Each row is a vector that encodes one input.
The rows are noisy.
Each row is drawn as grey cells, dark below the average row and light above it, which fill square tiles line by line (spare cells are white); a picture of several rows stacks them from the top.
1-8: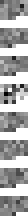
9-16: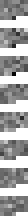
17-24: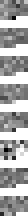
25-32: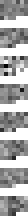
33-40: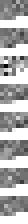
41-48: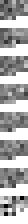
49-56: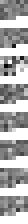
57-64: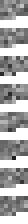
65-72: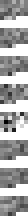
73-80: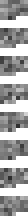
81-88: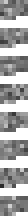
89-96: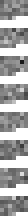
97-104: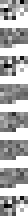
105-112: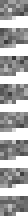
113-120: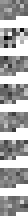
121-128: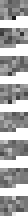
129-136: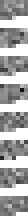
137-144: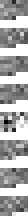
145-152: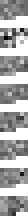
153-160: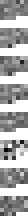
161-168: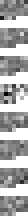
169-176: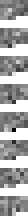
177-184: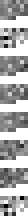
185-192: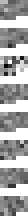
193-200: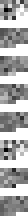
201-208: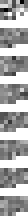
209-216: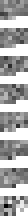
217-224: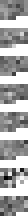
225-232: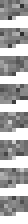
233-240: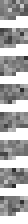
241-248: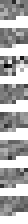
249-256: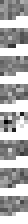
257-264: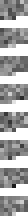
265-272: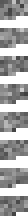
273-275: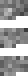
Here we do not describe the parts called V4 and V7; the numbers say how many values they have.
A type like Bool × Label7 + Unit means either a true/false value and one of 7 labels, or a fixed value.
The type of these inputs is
Bool × V4 + (Line11 + V7) × Tree11.
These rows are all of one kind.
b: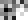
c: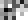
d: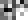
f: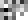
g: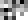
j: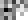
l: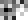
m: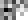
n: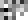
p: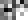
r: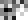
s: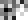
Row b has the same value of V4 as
l, r and s.
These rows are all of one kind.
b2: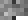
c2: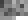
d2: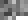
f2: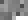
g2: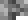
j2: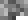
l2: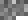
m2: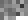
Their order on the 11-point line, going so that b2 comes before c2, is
g2, j2, f2, b2, m2, l2, d2, c2.
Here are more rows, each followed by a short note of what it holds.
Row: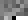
a point on an 11-point line and a node of an 11-node tree
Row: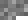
a point on an 11-point line and a node of an 11-node tree
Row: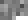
a point on an 11-point line and a node of an 11-node tree
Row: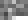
a node of an 11-node tree and a value of V7
